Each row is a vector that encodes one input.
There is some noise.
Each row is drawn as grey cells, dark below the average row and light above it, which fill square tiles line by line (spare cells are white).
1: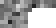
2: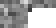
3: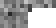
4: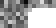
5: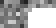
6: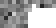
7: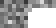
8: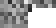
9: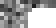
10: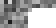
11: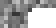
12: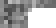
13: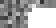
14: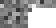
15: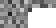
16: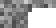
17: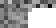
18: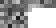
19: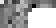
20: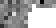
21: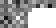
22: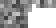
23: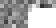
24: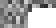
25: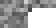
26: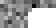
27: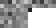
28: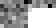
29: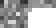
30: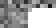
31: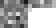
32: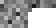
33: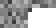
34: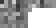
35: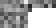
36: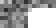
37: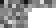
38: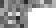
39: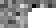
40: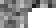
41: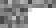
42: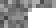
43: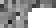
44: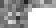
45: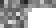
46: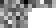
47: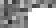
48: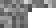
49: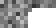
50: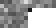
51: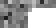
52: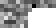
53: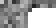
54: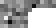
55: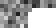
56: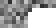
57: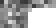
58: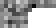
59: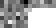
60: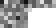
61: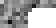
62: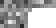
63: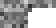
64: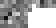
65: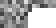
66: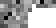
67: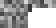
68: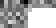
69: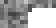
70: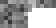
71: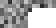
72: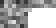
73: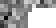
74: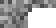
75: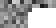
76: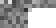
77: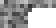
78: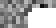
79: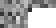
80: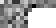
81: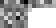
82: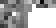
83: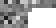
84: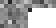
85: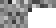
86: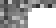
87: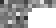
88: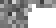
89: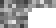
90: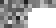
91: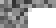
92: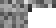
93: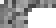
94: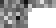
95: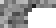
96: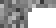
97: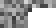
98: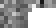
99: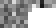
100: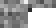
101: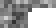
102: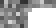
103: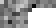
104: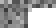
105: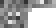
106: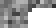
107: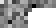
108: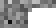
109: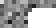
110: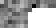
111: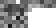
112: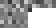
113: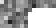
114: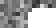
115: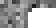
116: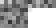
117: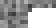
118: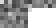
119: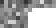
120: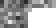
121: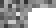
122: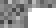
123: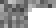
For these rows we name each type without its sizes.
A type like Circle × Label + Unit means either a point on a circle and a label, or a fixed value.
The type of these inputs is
Circle × List(Line).
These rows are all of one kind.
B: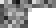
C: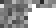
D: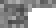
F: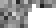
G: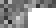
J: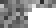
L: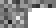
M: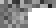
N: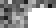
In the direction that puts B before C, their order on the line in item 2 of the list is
F, B, M, J, C, G, D, L, N.
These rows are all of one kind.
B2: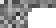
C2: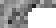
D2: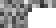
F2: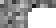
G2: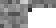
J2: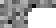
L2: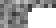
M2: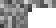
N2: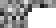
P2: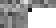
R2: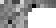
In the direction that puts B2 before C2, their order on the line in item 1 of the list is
B2, F2, R2, J2, C2, L2, G2, P2, M2, D2, N2.
